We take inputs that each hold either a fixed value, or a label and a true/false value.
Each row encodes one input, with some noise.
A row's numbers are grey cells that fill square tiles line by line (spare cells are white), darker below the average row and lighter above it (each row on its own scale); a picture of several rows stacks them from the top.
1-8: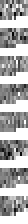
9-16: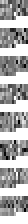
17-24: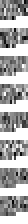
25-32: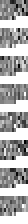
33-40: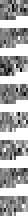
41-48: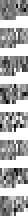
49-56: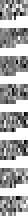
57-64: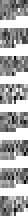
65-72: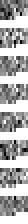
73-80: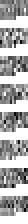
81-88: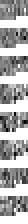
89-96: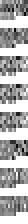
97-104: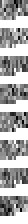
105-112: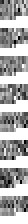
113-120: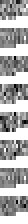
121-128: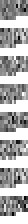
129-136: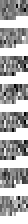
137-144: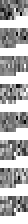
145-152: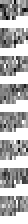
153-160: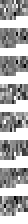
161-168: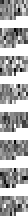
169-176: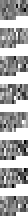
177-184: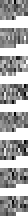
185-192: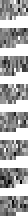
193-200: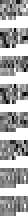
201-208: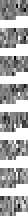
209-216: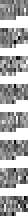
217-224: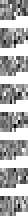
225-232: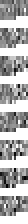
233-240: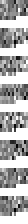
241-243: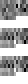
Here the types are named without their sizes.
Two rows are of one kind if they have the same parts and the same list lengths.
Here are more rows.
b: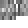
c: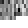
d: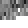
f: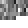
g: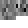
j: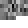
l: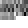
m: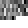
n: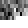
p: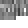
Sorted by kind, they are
b, c, d, f, g, j, l, m, p
n

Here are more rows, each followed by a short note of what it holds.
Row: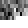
a fixed value
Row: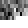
a fixed value
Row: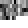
a label and a true/false value
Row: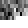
a fixed value
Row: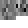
a label and a true/false value
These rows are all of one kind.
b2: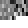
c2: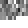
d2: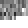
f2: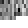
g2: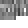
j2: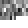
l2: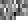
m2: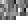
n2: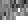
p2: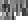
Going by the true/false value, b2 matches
m2, n2 and p2.
